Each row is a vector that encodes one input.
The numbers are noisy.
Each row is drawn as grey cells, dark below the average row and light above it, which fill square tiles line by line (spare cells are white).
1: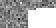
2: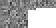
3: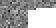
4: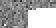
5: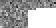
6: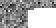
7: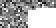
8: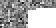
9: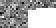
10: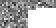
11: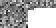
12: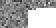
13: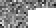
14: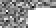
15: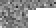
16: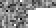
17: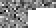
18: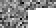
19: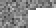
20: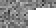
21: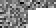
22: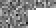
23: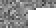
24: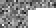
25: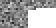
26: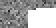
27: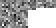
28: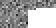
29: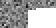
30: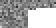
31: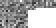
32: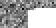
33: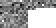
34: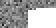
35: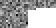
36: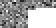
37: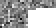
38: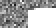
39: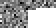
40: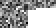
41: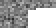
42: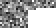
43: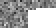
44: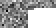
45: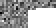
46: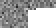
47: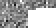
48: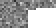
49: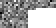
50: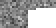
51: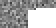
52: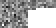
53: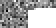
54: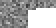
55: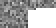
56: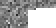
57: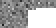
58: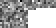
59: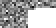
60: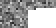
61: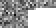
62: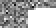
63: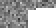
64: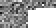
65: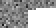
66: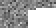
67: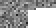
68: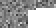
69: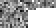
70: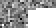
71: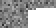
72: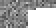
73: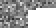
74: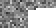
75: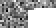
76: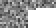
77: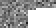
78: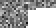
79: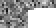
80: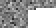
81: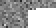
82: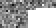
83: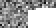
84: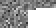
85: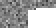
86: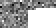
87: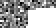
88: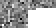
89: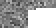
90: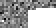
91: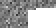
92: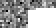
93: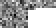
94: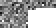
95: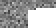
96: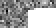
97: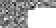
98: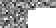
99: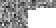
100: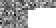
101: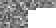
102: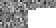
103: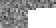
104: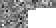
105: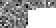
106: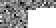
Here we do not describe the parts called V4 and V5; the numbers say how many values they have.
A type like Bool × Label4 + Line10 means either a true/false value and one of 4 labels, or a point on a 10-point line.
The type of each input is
Bool × V4 × V5 + Circle6 × Circle6.
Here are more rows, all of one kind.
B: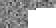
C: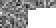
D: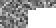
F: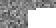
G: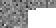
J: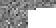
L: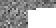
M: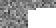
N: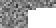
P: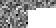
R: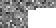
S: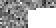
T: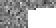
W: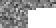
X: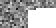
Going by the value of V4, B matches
G, N, S and X.
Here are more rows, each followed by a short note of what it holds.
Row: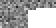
a true/false value, a value of V4 and a value of V5
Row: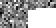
a point on each of two 6-point circles
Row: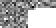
a point on each of two 6-point circles
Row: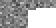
a true/false value, a value of V4 and a value of V5
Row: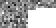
a point on each of two 6-point circles
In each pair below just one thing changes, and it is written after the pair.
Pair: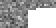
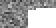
the value of V5
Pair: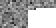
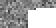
the value of V5
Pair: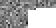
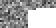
the true/false value
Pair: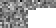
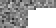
the value of V5
